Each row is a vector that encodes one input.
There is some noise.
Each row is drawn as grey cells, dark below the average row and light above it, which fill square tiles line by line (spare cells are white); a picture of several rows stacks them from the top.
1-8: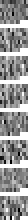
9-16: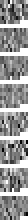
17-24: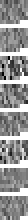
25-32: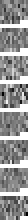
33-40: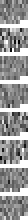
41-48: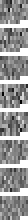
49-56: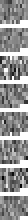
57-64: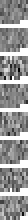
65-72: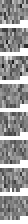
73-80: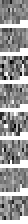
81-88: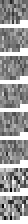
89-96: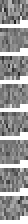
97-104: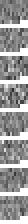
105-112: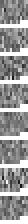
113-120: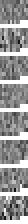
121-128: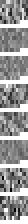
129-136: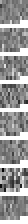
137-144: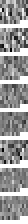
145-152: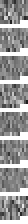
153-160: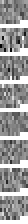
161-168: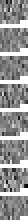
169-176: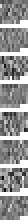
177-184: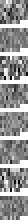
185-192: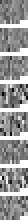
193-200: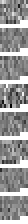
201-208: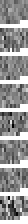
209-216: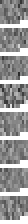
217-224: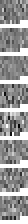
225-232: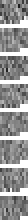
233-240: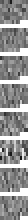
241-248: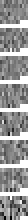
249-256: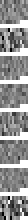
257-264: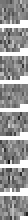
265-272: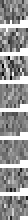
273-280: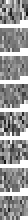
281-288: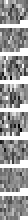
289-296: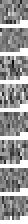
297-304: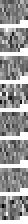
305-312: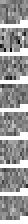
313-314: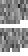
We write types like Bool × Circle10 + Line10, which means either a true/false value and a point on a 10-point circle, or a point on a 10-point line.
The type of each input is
Circle19 × (Tree7 + Unit) + Tree11.
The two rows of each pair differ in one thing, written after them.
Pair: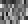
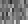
the node of the tree
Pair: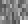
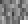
the place on the 19-point circle
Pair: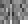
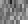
the node of the tree
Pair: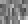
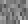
the node of the tree
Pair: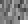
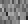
the place on the 19-point circle
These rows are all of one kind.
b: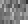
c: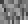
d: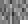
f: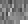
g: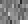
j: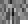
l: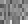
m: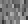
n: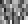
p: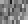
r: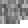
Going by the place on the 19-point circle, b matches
d, j, l and p.
